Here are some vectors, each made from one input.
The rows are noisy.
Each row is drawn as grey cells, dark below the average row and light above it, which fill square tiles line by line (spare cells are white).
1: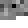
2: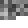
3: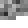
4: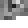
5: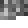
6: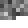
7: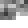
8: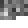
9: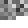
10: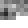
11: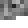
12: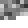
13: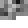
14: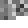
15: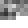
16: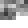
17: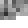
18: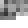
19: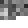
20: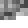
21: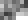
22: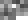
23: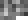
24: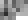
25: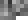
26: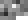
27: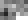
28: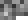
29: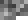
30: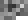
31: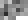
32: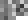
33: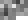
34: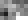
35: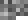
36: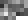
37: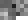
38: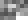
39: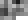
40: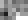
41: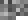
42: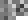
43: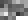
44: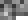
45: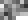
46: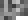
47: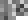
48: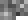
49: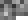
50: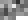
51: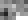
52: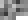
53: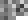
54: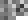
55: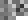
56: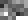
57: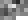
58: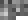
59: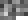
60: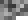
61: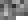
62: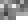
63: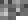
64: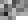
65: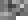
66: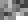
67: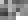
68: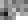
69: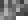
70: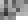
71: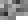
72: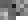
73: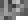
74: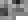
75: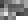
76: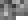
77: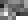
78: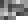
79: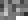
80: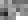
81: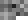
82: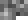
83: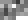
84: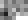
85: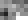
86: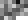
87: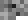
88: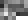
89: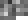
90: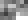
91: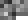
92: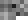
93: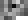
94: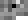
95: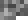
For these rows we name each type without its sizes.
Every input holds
a true/false value, together with a list of points on a line.
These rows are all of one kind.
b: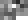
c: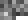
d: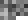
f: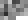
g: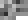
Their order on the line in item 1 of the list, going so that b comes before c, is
d, b, c, g, f.
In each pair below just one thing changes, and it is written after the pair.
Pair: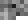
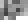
the true/false value
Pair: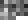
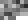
the true/false value
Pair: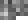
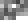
the true/false value
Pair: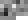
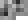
the place on the line in item 1 of the list
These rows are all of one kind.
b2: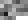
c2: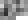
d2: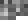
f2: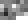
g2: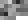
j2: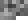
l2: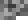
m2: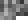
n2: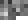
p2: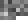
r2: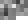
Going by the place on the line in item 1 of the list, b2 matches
c2, g2, j2 and l2.
